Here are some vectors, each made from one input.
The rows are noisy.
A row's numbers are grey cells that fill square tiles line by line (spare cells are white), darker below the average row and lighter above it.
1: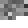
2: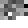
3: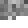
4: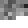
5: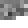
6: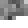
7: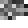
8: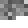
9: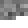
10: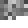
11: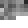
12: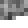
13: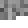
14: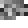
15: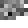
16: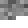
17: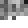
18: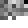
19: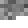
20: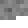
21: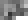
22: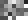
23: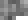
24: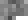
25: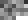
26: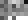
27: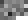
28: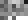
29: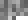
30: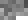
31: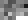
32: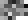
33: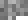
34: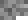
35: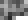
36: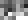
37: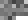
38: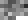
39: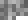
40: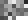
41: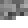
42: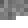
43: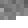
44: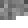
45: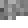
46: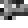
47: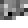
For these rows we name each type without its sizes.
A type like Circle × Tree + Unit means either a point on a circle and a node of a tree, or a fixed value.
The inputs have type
Line × Line + Tree.
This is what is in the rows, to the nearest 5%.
About 30% of them hold a point on each of two lines. The rest hold a node of a tree.
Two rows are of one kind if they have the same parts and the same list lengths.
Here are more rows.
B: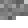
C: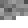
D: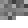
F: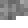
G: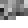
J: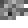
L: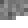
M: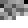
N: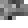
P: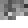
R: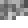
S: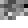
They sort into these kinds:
B, C, D, F, J, L, M, N, P, S
G, R

